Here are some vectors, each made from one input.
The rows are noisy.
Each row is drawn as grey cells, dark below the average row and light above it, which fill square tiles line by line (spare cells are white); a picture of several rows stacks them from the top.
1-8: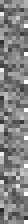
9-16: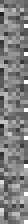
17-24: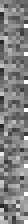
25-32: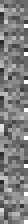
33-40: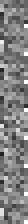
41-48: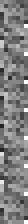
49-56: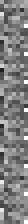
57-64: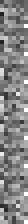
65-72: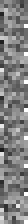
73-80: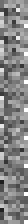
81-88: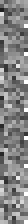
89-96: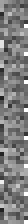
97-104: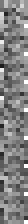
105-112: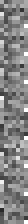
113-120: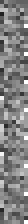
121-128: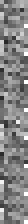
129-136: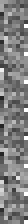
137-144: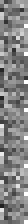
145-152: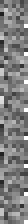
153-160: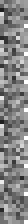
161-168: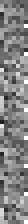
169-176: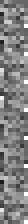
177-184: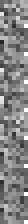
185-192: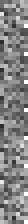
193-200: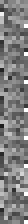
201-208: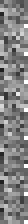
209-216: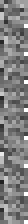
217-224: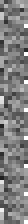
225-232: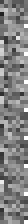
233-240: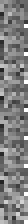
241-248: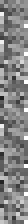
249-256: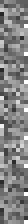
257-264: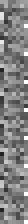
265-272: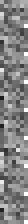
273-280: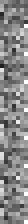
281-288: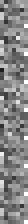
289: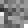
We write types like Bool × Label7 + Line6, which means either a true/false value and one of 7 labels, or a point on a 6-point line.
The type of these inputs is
Bool × Line10 + Line8 × Line8 × Line8.
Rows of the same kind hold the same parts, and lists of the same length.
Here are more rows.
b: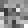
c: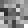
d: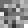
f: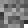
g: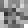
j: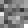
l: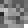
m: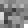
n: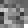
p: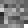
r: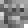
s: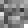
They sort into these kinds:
b, c, d, g, j, m, r, s
f, l, n, p

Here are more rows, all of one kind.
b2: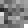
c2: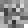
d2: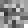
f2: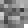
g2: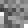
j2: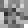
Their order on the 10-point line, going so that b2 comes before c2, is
j2, g2, b2, d2, c2, f2.
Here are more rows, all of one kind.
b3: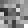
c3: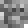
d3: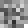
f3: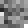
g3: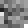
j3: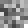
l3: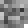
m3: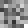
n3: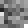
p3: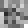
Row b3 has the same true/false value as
d3, j3, m3 and p3.
